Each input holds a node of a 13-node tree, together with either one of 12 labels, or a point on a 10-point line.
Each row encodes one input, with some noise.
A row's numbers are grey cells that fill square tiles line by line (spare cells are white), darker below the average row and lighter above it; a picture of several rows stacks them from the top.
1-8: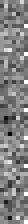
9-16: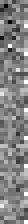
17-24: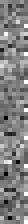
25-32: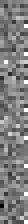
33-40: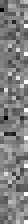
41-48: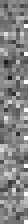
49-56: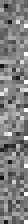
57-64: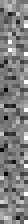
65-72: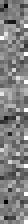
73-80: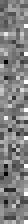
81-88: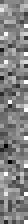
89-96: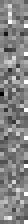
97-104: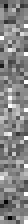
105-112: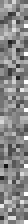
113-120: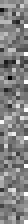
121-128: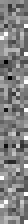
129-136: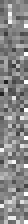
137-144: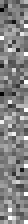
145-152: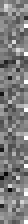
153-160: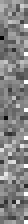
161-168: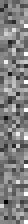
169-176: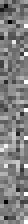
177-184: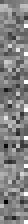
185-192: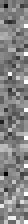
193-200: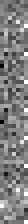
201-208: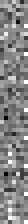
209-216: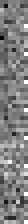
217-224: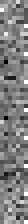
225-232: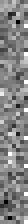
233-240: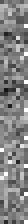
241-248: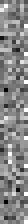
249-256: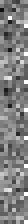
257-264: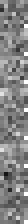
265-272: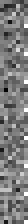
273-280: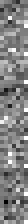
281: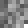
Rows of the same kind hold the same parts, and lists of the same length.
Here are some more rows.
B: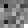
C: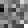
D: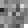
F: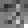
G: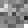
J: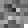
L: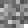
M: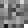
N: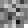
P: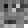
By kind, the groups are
B, C, F, J, M, P
D, G, L, N

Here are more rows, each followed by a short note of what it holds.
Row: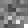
a point on a 10-point line and a node of a 13-node tree
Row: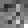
a point on a 10-point line and a node of a 13-node tree
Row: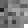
a point on a 10-point line and a node of a 13-node tree
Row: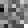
a point on a 10-point line and a node of a 13-node tree
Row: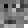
a point on a 10-point line and a node of a 13-node tree
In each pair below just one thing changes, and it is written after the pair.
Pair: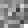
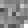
the node of the tree
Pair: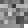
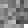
the label
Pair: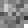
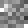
the node of the tree
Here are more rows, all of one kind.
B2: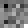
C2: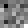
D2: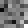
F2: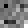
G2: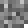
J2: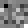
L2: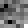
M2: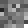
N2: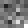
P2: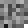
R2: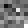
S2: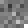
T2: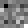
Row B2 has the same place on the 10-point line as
C2, F2, J2 and T2.
